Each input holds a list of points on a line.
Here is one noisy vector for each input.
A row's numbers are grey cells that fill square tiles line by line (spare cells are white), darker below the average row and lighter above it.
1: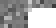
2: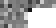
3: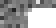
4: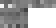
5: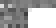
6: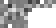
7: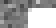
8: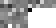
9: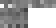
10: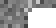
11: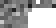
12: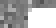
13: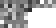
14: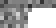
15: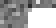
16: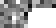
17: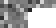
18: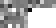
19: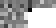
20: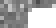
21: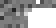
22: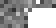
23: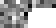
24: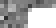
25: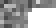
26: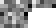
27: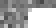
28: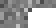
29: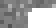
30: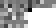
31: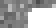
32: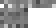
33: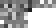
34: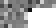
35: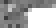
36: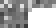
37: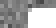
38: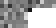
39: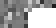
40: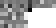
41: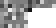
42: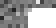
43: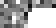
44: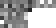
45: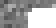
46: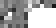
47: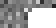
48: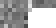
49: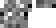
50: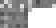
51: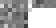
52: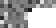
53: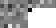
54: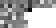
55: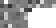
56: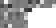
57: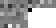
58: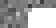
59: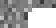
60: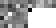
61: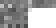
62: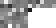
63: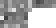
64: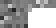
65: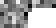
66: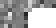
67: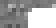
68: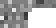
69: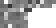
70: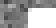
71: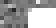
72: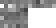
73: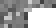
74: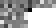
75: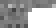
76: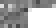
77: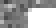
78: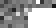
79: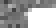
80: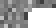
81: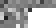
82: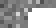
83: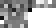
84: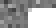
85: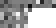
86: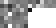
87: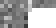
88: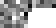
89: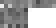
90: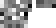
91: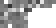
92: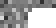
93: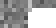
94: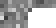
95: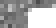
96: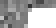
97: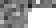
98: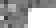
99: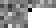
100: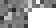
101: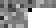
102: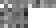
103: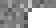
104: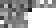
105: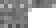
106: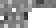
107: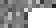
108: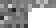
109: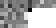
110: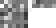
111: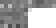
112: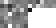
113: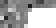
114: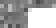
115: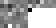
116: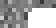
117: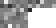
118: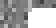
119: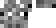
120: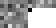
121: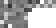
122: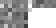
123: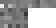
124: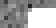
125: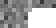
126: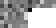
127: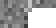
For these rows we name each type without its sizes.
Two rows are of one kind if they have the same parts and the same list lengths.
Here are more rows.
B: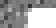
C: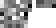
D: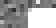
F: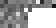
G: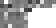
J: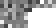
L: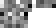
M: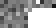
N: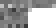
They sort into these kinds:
B, D, F, M, N
C, L
G, J

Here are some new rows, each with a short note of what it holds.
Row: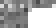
a list of two items
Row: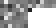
a list of one item
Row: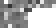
a list of one item
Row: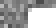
a list of two items
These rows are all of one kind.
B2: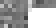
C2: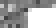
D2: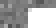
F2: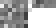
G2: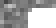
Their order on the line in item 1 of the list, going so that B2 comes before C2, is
F2, B2, D2, C2, G2.
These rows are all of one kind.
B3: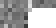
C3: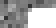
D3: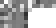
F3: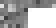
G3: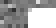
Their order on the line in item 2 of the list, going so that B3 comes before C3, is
D3, G3, B3, F3, C3.
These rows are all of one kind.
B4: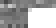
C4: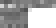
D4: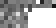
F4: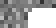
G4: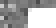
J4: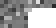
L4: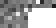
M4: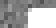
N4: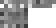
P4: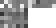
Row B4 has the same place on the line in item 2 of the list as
C4, N4 and P4.
